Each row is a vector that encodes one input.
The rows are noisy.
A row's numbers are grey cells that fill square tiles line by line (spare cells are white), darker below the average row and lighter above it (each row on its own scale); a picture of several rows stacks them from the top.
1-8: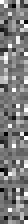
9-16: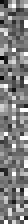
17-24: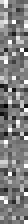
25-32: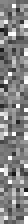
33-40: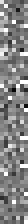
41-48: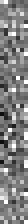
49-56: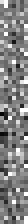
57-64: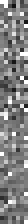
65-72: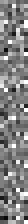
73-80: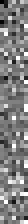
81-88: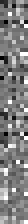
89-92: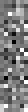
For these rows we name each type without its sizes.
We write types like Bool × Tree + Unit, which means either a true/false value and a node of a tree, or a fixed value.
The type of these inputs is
Circle.
